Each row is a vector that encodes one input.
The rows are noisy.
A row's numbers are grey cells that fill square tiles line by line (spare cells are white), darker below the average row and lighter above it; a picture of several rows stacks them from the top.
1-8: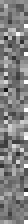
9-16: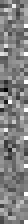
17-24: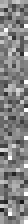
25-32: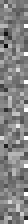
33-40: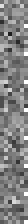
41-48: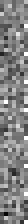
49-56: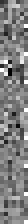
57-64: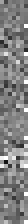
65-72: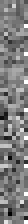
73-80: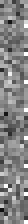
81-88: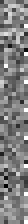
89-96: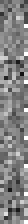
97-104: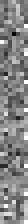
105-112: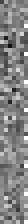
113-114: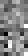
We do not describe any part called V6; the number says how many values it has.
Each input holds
either one of 10 labels and a value of V6, or a point on an 8-point line.
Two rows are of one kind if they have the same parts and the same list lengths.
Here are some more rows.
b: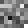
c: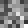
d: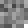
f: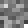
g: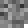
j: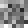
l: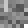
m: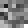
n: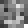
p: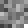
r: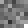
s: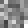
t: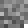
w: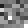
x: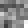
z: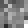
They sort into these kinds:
b, c, d, n, p, s, t, x, z
f, g, j, l, m, r, w

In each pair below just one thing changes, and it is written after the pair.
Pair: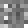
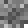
the value of V6
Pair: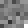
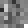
the value of V6
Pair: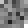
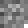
the label
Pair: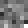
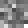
the label
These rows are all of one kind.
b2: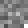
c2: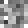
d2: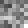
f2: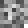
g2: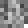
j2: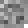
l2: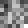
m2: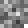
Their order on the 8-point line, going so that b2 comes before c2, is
j2, l2, d2, b2, c2, m2, f2, g2.
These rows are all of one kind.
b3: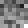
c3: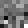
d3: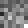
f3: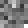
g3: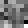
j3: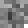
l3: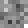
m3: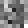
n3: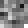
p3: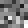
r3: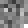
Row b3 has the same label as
d3, m3 and p3.
